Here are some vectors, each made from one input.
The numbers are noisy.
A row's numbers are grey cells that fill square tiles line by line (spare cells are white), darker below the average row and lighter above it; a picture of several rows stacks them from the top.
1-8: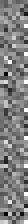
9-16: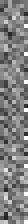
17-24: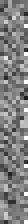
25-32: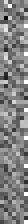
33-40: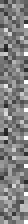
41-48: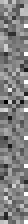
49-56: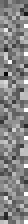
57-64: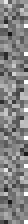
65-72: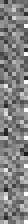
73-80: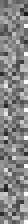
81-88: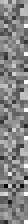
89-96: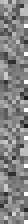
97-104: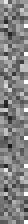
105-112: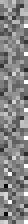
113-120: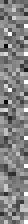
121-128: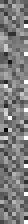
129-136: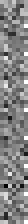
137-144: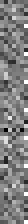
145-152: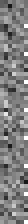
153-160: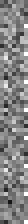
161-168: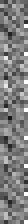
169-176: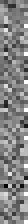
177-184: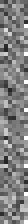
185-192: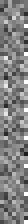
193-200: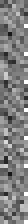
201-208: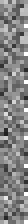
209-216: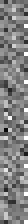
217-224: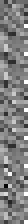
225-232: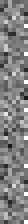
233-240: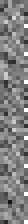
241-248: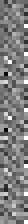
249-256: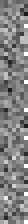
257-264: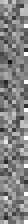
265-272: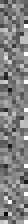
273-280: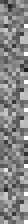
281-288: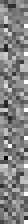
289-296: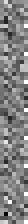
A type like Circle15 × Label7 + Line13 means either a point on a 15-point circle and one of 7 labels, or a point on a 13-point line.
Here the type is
Line6 + Tree9.
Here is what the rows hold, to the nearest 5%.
About 40% of them hold a point on a 6-point line. The rest hold a node of a 9-node tree.
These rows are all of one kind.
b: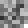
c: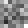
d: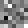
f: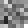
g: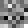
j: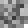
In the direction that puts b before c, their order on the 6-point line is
b, j, c, f, d, g.
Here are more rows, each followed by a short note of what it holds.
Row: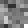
a node of a 9-node tree
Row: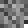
a node of a 9-node tree
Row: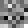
a point on a 6-point line
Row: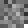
a node of a 9-node tree
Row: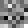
a point on a 6-point line
